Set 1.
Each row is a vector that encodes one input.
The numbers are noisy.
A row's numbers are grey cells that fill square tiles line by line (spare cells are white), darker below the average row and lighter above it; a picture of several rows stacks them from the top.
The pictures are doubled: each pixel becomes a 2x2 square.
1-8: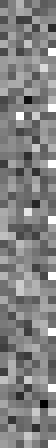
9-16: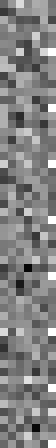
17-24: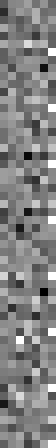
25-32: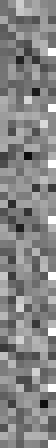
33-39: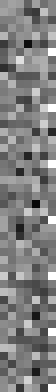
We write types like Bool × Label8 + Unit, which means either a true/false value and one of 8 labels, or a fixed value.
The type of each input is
Circle5 × Label6.
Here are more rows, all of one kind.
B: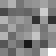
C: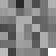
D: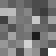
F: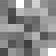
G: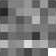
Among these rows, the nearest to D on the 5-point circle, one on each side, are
C and G.
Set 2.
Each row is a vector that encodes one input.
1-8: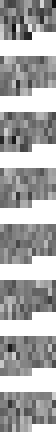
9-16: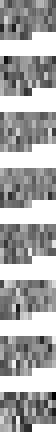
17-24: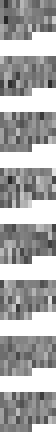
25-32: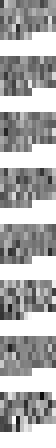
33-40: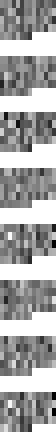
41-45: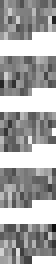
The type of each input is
Line4 + Tree7.
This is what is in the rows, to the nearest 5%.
About 40% of them hold a point on a 4-point line. The rest hold a node of a 7-node tree.
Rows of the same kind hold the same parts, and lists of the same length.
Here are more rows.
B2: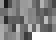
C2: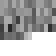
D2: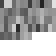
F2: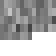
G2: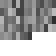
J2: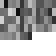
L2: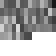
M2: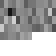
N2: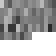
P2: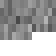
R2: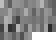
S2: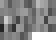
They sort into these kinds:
B2, C2, L2, M2, N2, P2, R2, S2
D2, F2, G2, J2

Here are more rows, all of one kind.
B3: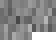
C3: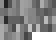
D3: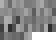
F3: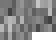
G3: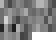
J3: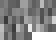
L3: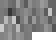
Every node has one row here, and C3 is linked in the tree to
B3 and J3.
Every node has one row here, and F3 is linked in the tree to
L3.
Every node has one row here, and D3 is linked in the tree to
B3 and G3.
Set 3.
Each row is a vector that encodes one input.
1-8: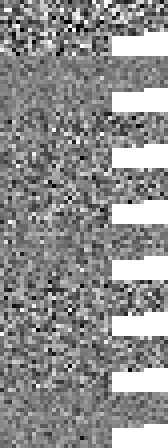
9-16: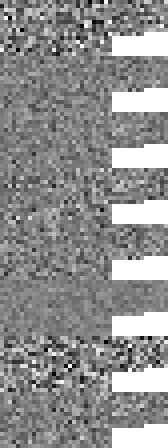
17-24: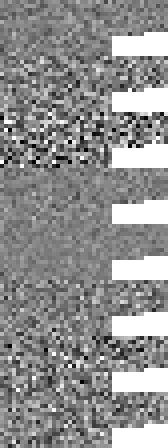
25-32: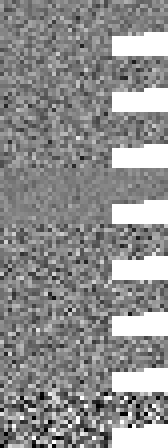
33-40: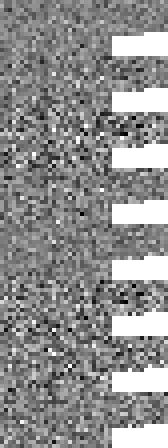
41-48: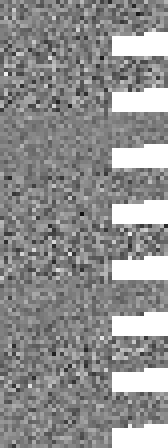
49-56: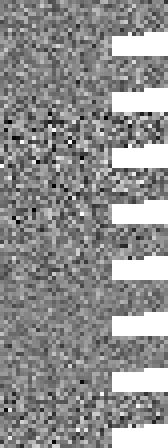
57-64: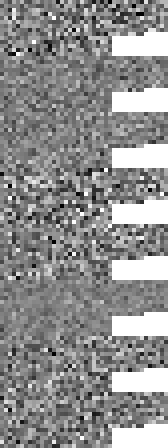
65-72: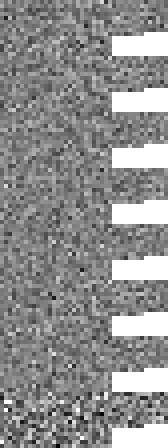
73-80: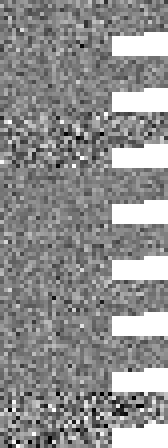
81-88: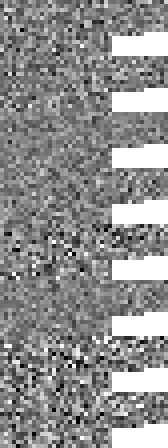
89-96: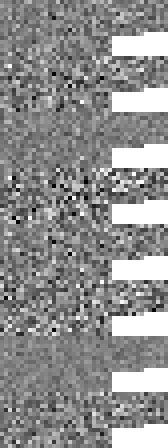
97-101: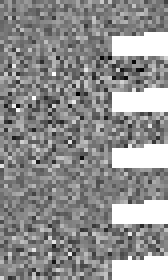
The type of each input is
Bool × Label11.
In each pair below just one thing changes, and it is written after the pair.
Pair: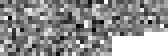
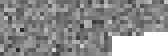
the label
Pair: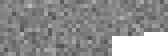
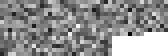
the label
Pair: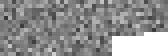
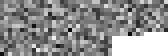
the label
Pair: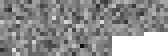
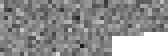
the label
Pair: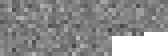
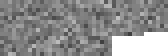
the label
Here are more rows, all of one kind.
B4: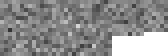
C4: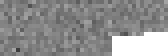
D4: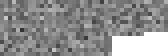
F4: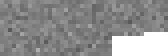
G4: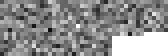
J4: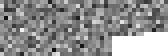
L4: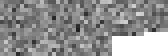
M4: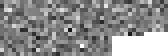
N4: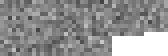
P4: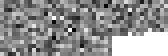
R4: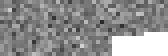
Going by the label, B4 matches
F4 and M4.
